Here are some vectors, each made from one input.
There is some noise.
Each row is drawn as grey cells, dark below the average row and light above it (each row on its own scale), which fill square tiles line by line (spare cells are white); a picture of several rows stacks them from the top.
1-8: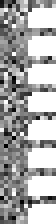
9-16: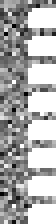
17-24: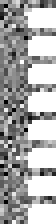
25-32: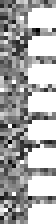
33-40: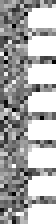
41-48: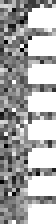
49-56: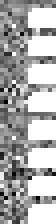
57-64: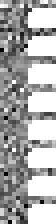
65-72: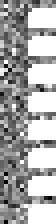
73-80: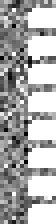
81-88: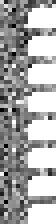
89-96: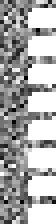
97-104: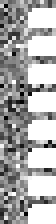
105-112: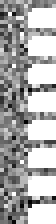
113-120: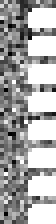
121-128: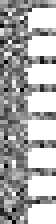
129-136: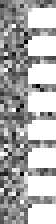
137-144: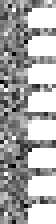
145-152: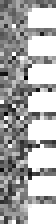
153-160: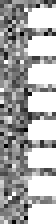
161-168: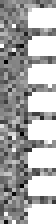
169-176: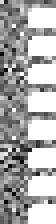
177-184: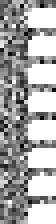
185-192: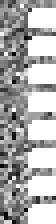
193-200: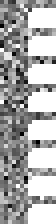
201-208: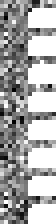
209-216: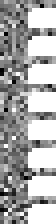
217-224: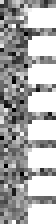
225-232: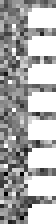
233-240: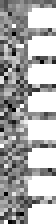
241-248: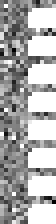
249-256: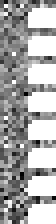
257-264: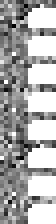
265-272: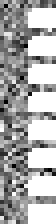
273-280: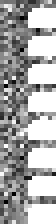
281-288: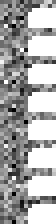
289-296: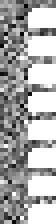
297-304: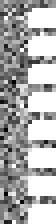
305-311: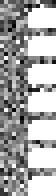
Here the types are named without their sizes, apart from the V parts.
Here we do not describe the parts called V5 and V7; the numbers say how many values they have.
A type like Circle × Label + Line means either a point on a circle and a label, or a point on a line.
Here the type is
Bool × (Circle + Line) + V5 × V7.
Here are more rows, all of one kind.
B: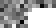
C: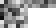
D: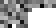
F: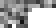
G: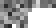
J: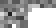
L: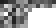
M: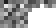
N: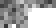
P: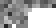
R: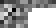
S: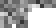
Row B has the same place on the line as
J, N, R and S.
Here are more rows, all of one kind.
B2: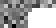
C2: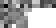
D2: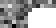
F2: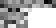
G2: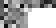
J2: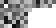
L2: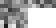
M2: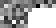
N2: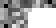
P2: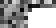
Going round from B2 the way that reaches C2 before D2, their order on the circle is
B2, P2, C2, G2, F2, D2, N2, L2, M2, J2.
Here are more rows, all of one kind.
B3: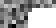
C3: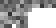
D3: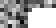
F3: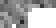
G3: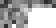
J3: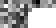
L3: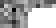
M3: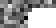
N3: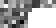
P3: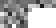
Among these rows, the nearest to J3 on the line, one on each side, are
D3 and F3.
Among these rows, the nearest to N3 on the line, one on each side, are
B3 and G3.
